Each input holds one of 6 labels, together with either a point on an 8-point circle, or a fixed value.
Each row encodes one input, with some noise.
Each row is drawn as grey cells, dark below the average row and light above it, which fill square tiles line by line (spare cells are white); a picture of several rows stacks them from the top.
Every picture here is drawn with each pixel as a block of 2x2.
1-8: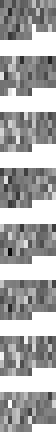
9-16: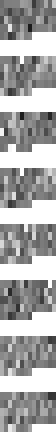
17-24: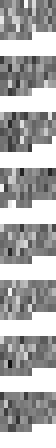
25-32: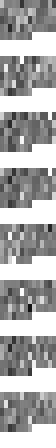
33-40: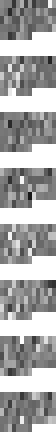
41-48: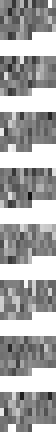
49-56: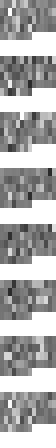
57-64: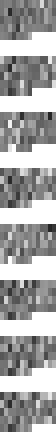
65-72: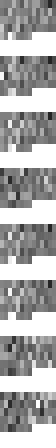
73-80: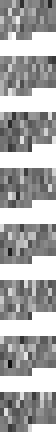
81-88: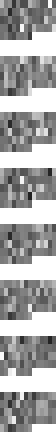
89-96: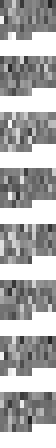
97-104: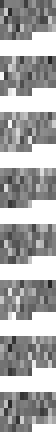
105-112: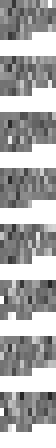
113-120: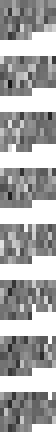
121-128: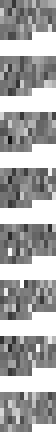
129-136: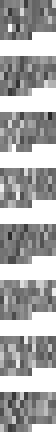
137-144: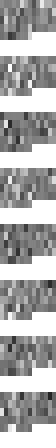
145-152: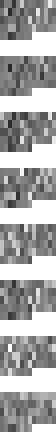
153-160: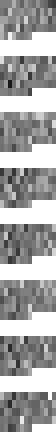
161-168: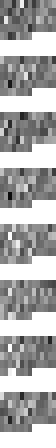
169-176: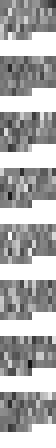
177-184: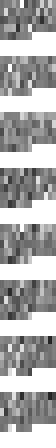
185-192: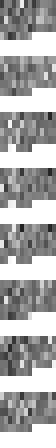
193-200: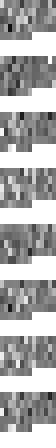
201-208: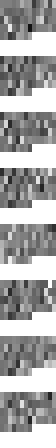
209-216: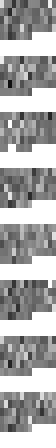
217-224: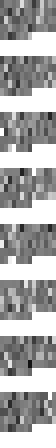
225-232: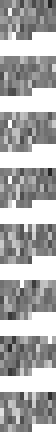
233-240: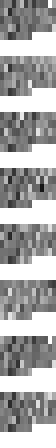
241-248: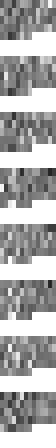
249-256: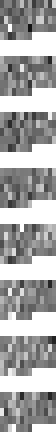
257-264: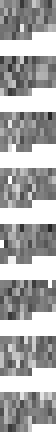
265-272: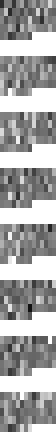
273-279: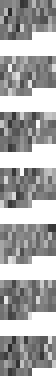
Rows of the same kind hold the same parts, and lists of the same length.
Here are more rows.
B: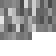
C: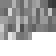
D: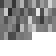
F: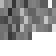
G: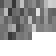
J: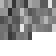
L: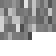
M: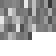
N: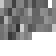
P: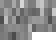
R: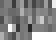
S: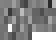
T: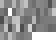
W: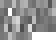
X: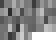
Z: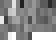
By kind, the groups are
B, C, L, M, T, W, Z
D, F, G, J, N, P, R, S, X

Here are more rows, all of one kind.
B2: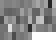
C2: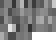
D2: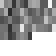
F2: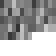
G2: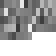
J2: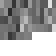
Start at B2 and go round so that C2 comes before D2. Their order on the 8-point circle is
B2, F2, C2, G2, J2, D2.
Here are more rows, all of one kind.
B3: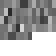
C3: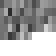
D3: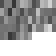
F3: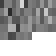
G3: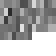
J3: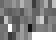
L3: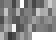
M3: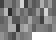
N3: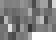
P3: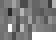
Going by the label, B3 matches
C3 and G3.
